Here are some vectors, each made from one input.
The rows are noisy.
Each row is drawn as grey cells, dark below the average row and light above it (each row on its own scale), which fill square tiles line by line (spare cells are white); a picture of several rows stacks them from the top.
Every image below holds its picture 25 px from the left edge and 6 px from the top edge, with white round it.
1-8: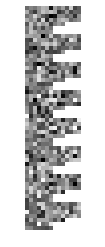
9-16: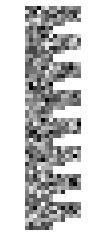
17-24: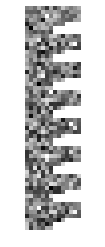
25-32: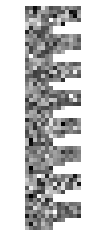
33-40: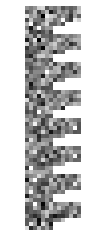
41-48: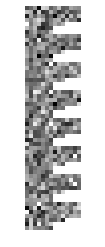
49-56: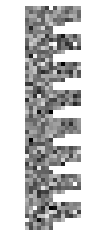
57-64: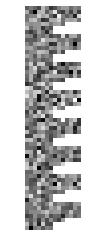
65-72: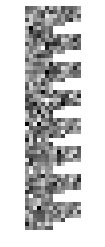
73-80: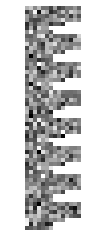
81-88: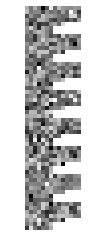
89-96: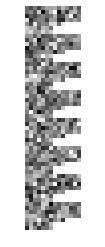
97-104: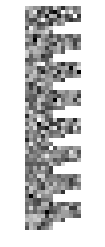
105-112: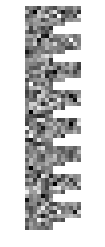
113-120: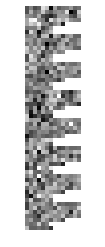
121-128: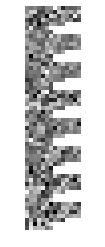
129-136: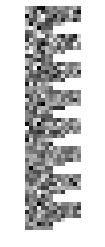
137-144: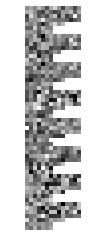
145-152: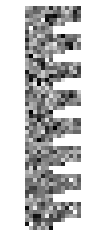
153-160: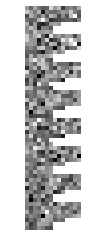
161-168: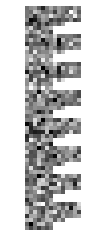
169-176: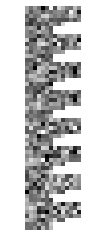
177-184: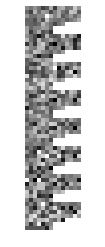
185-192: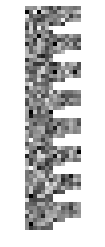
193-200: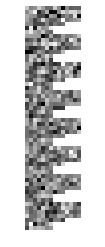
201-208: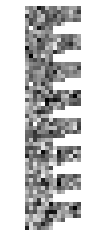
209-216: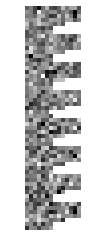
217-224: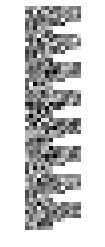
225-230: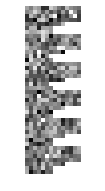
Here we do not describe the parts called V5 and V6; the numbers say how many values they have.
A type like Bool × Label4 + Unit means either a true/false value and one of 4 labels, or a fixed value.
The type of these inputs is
Bool × V6 + Tree11 × V5 + Unit.
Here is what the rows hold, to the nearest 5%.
About 5% of them hold a fixed value. About 60% of them hold a node of an 11-node tree and a value of V5. The rest hold a true/false value and a value of V6.
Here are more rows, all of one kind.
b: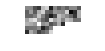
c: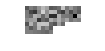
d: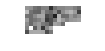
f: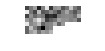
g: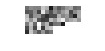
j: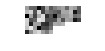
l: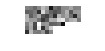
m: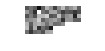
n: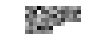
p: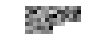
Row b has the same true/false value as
j and m.
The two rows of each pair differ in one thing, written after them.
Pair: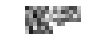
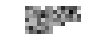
the node of the tree
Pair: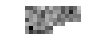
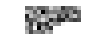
the value of V5
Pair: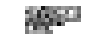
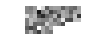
the value of V5
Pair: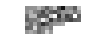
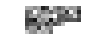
the node of the tree
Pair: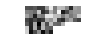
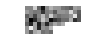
the node of the tree
